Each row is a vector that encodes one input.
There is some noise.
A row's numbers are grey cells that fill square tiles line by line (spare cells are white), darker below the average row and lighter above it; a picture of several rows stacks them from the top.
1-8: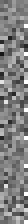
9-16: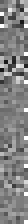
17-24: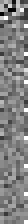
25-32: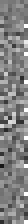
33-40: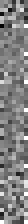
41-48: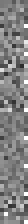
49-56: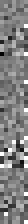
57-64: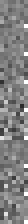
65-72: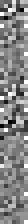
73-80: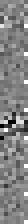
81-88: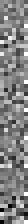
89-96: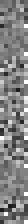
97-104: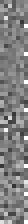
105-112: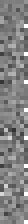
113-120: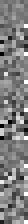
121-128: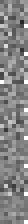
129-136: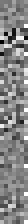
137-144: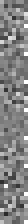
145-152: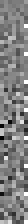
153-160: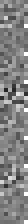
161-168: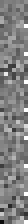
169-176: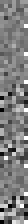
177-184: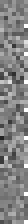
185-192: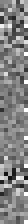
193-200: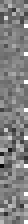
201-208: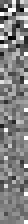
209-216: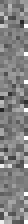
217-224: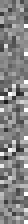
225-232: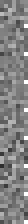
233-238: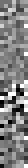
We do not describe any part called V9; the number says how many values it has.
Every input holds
either a point on each of two 4-point lines, or four true/false values, or a value of V9.
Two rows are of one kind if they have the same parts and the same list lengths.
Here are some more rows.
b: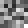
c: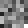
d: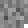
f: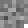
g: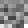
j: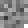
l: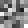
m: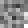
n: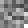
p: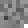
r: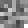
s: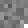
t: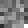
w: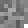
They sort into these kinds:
b, m, n
c, d, f, j, l, p, r, s, t, w
g

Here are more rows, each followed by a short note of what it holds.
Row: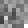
a value of V9
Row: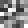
four true/false values
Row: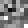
a value of V9
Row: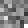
a value of V9
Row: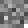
a value of V9
